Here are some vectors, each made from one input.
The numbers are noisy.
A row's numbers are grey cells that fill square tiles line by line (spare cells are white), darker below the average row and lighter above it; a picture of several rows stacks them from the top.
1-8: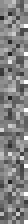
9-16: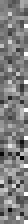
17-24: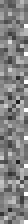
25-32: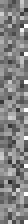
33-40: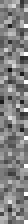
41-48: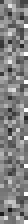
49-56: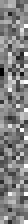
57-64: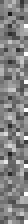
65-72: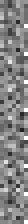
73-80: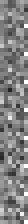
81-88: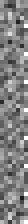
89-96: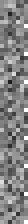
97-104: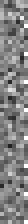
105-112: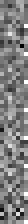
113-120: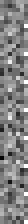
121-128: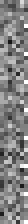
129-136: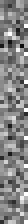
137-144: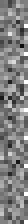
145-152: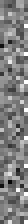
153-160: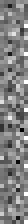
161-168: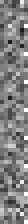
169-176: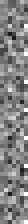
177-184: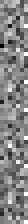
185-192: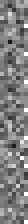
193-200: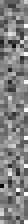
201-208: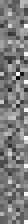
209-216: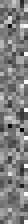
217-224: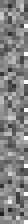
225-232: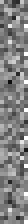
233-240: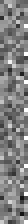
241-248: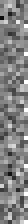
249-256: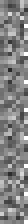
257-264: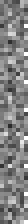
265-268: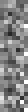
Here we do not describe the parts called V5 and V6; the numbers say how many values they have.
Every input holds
either one of 10 labels, a value of V5 and a value of V6, or a point on a 10-point line.
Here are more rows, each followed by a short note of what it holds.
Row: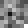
a point on a 10-point line
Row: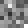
a point on a 10-point line
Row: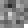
one of 10 labels, a value of V5 and a value of V6
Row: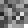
one of 10 labels, a value of V5 and a value of V6
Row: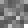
one of 10 labels, a value of V5 and a value of V6
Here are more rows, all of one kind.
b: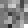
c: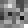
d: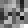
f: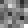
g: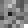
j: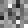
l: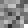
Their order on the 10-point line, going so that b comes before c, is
b, l, d, g, c, j, f.
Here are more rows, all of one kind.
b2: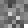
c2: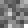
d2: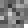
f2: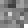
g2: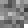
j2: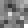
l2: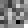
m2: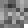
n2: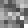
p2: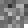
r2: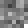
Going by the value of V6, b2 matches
l2 and r2.
